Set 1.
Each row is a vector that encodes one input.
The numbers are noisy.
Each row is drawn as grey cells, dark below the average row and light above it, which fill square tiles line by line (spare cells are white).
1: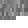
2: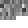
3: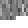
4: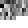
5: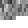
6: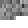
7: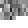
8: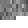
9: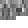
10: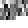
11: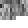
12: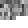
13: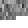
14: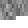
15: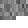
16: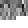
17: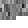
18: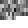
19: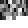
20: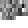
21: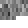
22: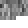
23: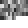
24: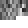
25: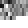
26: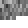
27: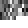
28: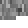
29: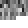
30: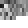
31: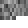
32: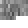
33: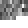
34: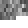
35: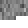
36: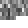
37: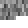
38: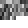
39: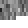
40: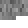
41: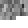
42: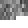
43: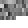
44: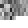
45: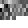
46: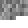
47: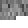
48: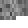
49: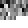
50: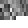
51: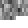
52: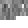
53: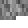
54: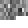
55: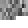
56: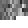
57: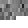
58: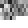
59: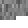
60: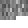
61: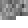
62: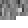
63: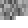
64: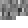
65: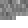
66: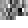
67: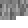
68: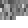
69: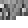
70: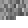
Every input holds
either a fixed value, or a node of a 9-node tree and four true/false values.
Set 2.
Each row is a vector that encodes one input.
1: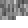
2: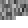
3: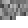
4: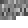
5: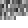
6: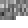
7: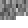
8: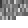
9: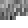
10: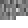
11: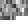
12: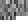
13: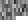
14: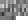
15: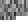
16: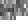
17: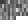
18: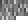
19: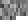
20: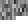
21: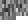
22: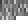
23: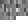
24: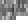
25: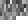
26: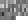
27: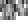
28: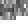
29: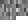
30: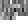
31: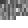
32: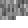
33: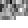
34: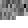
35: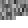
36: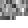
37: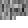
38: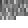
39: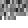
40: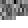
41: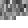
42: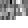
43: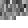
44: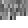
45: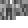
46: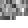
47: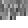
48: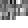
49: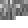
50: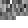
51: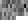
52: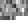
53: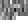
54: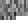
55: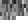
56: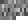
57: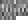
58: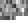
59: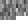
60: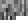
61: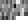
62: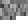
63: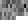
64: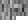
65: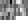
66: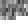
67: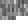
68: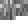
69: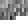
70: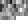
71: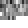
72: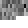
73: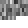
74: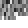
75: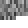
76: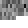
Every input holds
a point on a 6-point line and a node of a 9-node tree.
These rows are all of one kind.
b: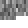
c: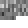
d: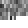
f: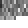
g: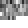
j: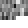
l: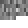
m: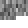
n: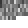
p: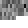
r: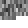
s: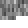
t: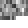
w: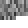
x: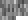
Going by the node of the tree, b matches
l, m, p and w.
